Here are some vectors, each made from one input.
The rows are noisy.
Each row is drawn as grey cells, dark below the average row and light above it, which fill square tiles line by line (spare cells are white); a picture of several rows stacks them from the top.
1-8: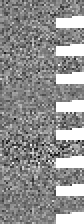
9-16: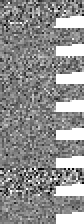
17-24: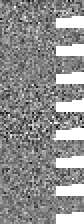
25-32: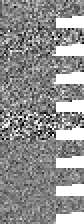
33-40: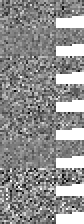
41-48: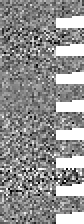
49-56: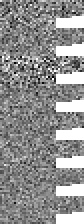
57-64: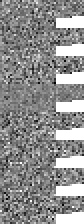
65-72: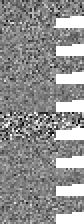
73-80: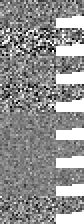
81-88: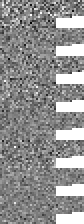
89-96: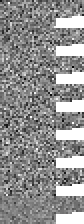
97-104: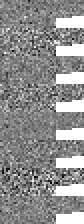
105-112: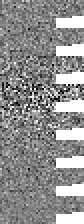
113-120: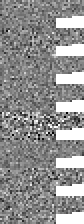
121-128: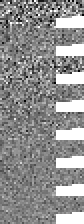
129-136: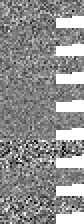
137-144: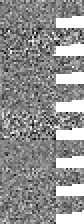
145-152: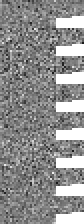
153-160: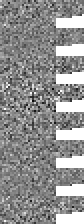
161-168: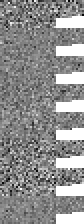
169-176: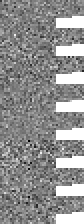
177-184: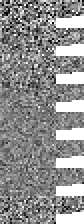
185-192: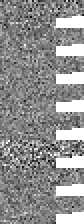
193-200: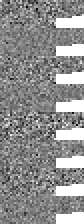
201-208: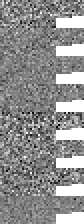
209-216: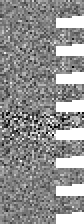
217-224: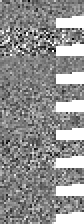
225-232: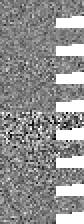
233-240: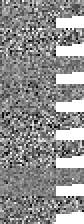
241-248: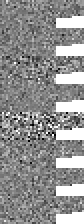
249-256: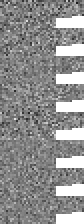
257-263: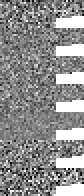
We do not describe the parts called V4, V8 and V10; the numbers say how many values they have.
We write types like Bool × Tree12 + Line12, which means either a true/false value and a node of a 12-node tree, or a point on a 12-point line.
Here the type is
(Bool × V8 + List2(Line6)) × V4 × V10.
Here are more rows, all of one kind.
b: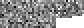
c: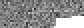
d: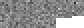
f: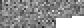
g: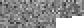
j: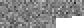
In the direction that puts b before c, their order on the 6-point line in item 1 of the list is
f, d, b, c, j, g.
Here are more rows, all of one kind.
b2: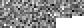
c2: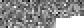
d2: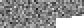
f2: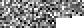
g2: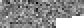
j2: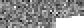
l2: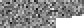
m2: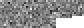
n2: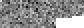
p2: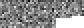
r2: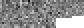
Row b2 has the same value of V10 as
m2 and r2.
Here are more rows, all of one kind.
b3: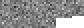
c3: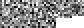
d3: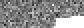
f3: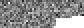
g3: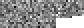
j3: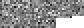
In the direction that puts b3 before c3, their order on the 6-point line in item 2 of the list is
g3, f3, j3, b3, c3, d3.
